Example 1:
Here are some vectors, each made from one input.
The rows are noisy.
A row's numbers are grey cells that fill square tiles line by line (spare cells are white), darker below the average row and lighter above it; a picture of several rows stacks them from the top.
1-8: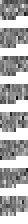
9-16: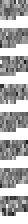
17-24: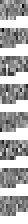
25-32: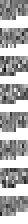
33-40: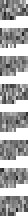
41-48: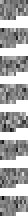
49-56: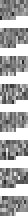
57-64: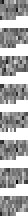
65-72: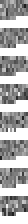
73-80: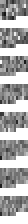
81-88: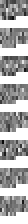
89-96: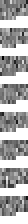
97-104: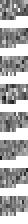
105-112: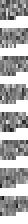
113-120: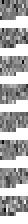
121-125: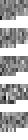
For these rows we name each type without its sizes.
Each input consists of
a label and a point on a line.
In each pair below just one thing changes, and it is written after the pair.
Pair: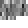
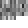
the label
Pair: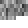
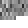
the label
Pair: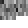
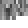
the label
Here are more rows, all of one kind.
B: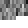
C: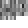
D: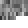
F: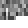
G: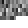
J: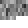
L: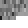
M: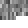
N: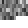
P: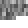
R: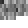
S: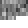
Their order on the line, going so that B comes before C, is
G, F, N, B, D, M, L, P, S, J, R, C.
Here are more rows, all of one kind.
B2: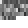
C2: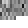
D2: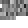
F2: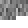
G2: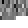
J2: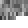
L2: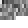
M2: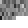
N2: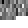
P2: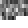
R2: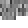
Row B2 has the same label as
F2, P2 and R2.
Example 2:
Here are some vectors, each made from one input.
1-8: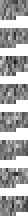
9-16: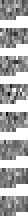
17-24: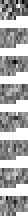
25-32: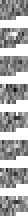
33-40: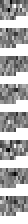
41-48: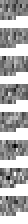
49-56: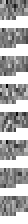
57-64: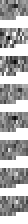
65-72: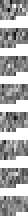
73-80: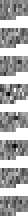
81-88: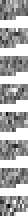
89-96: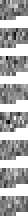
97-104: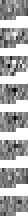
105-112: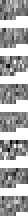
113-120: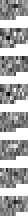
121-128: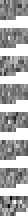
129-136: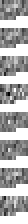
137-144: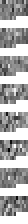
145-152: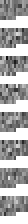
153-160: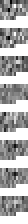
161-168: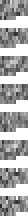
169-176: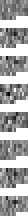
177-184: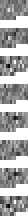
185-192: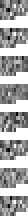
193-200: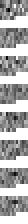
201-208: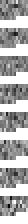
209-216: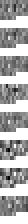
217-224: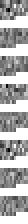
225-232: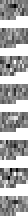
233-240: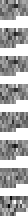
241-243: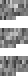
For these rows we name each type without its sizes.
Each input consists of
a true/false value, together with either a fixed value, or a point on each of two lines.
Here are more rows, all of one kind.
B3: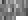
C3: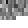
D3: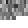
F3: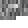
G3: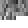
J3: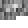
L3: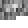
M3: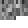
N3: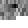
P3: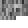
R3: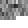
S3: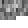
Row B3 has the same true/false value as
N3 and R3.
